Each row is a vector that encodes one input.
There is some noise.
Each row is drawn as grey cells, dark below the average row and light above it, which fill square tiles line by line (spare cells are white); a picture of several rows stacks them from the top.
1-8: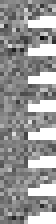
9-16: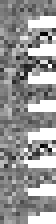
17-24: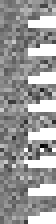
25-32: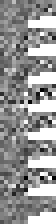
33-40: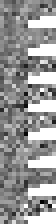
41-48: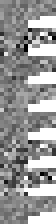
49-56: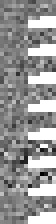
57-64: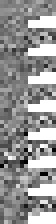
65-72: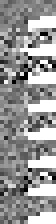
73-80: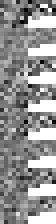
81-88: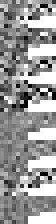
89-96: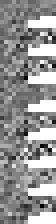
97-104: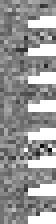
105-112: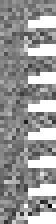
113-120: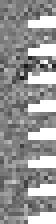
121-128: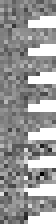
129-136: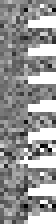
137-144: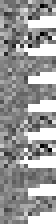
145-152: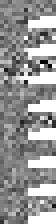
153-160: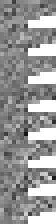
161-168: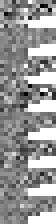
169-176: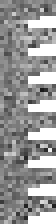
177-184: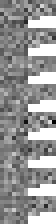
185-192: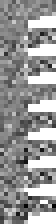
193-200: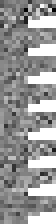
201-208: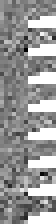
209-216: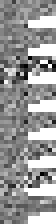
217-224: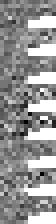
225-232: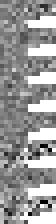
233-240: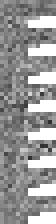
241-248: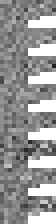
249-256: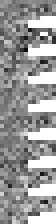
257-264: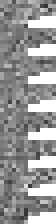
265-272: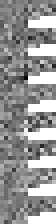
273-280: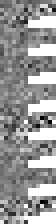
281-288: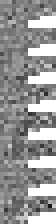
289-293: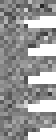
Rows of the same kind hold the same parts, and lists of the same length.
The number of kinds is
2.
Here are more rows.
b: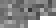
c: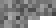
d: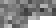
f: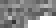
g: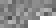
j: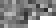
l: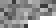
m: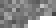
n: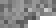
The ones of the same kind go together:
b, c, d, f, j, m
g, l, n

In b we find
a point on a 19-point line and three true/false values.
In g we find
a point on each of two 19-point lines.
